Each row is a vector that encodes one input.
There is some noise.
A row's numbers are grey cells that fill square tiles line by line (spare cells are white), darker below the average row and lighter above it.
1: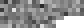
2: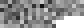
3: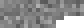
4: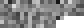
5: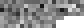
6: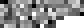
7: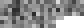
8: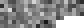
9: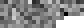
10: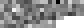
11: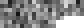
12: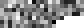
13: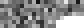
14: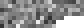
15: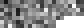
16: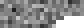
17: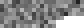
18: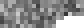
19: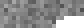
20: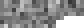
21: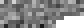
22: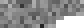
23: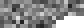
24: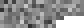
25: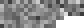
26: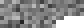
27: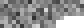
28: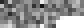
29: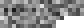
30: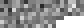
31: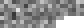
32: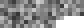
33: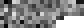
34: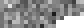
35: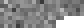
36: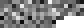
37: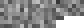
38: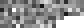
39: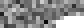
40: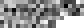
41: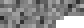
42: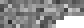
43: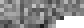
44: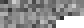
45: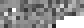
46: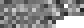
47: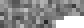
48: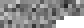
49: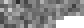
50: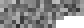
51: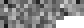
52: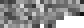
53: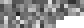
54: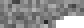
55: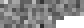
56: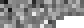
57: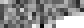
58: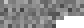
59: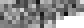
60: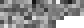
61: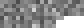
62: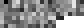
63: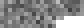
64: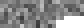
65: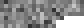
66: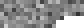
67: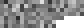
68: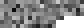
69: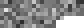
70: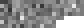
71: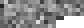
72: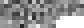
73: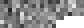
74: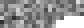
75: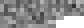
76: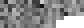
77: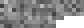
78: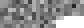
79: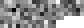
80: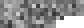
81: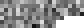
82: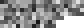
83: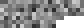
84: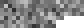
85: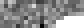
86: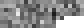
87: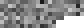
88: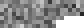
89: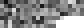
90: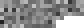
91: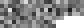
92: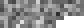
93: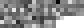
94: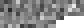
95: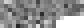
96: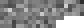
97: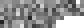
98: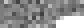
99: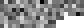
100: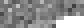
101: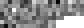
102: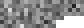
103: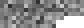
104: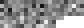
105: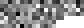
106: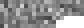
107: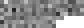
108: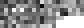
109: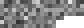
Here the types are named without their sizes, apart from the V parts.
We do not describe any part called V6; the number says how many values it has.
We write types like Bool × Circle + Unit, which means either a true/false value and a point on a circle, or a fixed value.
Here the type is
Line × (Tree + V6).
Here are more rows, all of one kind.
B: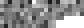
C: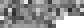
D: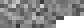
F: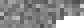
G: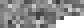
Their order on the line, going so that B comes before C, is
D, F, B, G, C.
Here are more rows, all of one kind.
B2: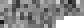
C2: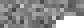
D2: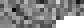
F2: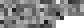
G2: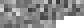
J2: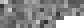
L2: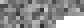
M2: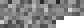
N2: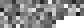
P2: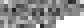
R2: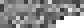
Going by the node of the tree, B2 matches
L2 and P2.
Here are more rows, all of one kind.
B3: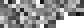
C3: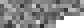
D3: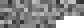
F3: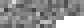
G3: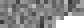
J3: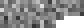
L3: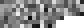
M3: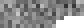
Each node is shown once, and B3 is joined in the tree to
D3 and J3.
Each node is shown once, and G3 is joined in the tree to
M3.
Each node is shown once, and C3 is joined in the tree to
D3, F3 and M3.
